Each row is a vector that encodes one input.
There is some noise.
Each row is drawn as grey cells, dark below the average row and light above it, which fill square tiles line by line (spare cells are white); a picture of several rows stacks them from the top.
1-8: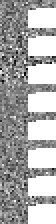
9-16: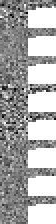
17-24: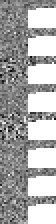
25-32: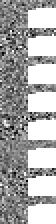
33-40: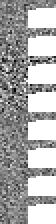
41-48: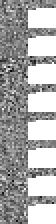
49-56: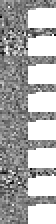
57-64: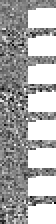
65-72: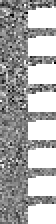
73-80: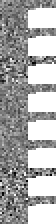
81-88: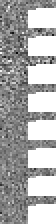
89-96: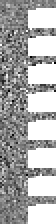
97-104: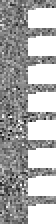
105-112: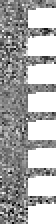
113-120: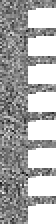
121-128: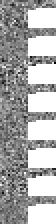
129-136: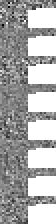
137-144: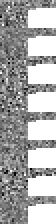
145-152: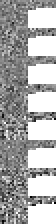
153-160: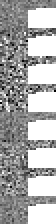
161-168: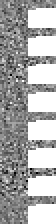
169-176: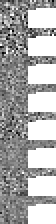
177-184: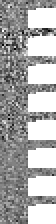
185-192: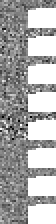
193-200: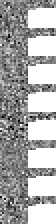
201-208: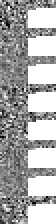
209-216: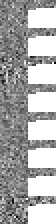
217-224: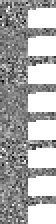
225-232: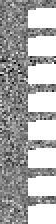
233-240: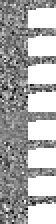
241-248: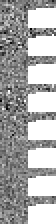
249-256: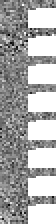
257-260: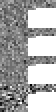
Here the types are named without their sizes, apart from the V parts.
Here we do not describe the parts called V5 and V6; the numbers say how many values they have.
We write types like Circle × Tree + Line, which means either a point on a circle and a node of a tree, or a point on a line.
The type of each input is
List(Circle) + V5 × V6.
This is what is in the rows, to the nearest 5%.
About 20% of them hold a value of V5 and a value of V6. The rest are lists of points on a circle.
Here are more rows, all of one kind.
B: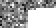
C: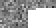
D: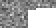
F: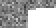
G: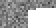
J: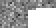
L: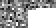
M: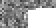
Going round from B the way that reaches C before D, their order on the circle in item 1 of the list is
B, F, C, G, J, D, L, M.
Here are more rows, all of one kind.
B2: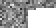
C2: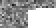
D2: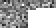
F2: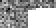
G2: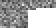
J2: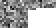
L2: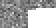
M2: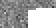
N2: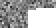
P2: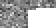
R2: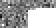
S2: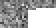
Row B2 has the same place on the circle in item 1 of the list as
J2, M2 and N2.
